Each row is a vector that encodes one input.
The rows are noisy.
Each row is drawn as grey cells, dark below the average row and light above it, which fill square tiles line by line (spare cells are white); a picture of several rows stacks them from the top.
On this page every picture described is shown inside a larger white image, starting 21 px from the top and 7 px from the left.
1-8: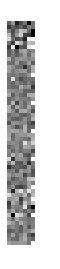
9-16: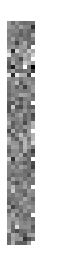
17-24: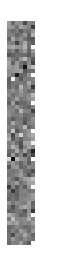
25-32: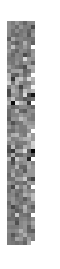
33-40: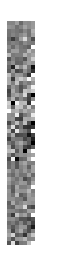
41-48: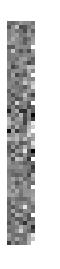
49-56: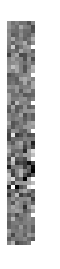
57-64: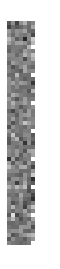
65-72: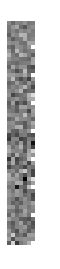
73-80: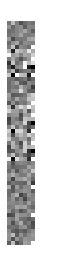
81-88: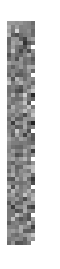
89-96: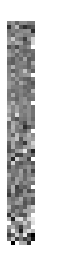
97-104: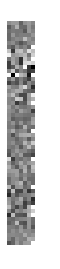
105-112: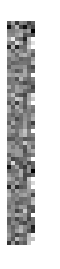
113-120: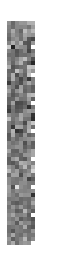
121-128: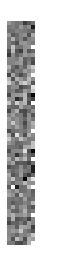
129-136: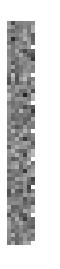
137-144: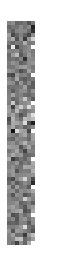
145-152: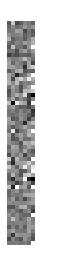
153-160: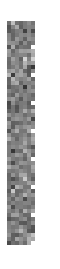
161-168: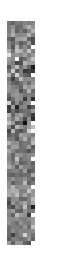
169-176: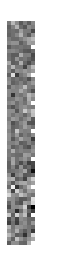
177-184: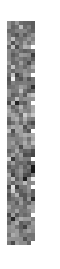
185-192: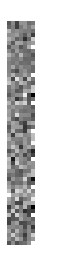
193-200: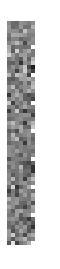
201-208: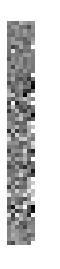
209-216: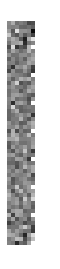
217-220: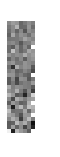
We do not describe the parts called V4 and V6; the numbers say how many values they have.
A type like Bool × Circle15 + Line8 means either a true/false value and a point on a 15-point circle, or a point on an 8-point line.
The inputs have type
List3(Line5) + V4 × V6.
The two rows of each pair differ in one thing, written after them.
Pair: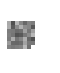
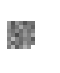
the value of V4
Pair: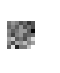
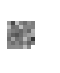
the value of V6
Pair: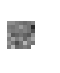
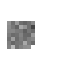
the value of V4
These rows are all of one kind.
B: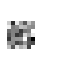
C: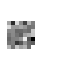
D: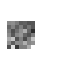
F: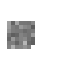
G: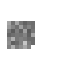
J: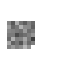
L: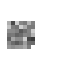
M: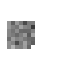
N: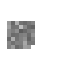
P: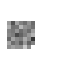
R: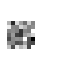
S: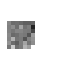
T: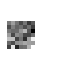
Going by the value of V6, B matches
J, P and R.
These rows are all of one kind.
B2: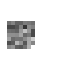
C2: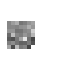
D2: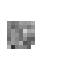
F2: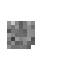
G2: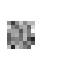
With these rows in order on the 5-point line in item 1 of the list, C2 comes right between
B2 and F2.
